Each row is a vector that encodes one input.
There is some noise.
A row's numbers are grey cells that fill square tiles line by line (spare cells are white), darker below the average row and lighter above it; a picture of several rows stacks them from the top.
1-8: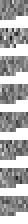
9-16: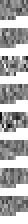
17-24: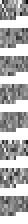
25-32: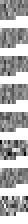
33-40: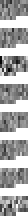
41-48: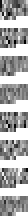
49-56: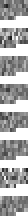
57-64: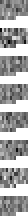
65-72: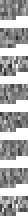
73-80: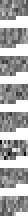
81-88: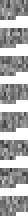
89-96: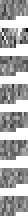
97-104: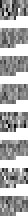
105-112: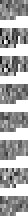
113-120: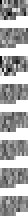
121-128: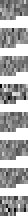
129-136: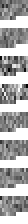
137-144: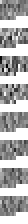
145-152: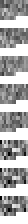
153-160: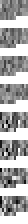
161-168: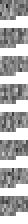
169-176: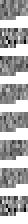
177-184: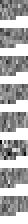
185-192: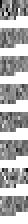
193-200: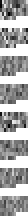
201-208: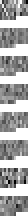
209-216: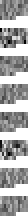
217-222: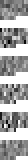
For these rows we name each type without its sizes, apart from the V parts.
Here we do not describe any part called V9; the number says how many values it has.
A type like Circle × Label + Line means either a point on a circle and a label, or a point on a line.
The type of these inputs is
Bool × Bool × Bool + (Circle + Line) × (Tree + V9).
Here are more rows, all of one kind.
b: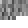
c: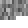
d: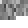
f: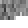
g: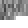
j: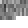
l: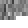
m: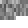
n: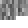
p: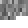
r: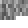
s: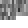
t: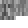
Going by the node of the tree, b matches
d and n.
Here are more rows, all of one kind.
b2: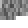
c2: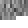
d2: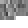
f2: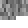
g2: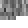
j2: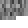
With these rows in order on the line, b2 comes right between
d2 and j2.
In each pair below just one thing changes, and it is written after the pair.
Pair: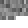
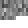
the place on the circle
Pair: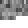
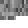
the node of the tree
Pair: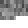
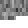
the place on the circle
